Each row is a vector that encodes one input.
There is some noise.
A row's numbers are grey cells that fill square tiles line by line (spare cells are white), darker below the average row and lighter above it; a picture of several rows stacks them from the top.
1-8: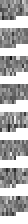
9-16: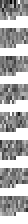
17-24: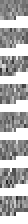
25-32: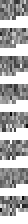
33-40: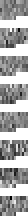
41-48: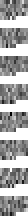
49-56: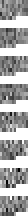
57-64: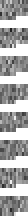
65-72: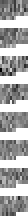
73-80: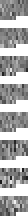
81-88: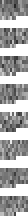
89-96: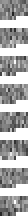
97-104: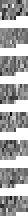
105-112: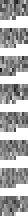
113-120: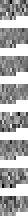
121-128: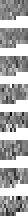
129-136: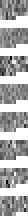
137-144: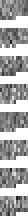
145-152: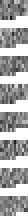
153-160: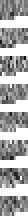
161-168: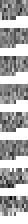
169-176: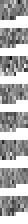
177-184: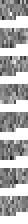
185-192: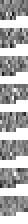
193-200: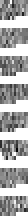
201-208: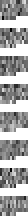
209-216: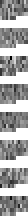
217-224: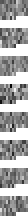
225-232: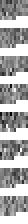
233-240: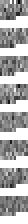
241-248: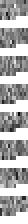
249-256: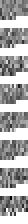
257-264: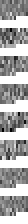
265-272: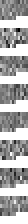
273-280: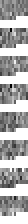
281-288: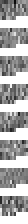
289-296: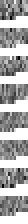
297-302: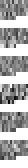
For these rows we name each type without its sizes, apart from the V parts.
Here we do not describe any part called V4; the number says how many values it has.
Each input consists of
a value of V4, together with either a label, or a point on a line.
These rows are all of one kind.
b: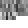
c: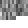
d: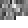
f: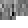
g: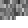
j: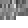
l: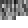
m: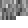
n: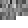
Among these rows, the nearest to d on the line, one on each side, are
g and l.
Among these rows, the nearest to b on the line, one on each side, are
j and n.
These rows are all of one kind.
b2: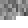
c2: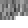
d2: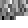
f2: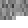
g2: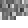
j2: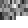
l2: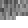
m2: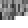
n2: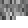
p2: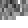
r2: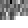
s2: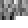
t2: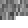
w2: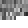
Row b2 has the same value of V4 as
f2, n2 and w2.
